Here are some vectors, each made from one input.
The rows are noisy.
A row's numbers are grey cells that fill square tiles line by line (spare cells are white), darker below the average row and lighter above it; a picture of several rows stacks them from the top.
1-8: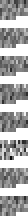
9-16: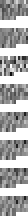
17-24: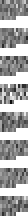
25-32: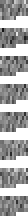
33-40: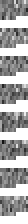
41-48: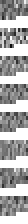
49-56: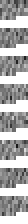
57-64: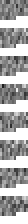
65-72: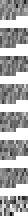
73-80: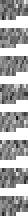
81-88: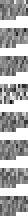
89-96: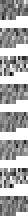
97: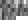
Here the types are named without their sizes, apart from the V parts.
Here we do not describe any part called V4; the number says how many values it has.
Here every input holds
a list of items, each a true/false value and a value of V4.
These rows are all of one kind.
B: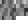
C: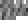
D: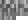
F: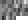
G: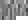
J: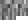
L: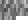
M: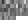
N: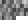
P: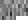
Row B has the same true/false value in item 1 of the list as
C, F and N.
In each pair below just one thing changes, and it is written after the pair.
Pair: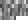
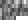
the true/false value in item 1 of the list
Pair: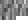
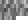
the value of V4 in item 1 of the list
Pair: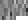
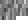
the value of V4 in item 2 of the list
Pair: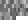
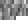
the value of V4 in item 1 of the list
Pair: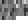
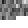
the value of V4 in item 2 of the list
